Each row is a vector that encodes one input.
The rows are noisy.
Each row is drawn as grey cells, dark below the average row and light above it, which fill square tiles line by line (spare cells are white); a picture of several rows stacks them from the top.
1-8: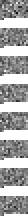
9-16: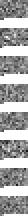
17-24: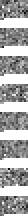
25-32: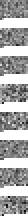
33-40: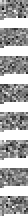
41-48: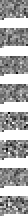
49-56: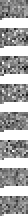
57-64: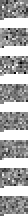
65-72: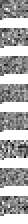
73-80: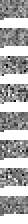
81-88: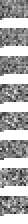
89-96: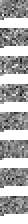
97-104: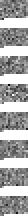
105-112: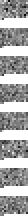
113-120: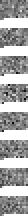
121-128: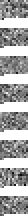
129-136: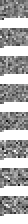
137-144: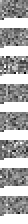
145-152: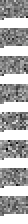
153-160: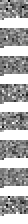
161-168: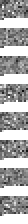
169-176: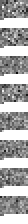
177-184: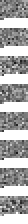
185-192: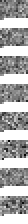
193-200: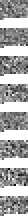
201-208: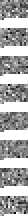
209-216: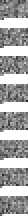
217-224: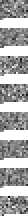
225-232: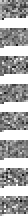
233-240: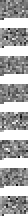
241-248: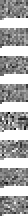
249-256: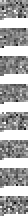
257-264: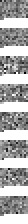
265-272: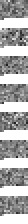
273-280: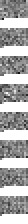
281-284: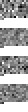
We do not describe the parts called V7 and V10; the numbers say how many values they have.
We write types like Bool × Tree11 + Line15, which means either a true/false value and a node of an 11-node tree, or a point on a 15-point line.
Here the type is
Line8 × List2(Bool × V10) × V7.
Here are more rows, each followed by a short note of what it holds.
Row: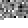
a point on an 8-point line and a value of V7, together with the empty list
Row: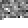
a point on an 8-point line and a value of V7, together with the empty list
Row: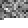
a point on an 8-point line and a value of V7, together with the empty list
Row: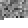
a point on an 8-point line and a value of V7, together with a list of one item
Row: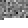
a point on an 8-point line and a value of V7, together with a list of two items
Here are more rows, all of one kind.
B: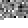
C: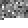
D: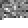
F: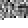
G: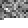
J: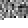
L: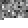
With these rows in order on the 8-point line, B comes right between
D and G.
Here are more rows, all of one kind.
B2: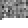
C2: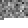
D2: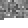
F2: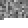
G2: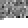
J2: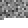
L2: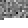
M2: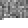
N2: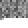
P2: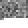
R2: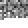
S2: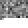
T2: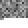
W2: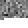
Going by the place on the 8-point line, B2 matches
F2, G2, M2 and S2.
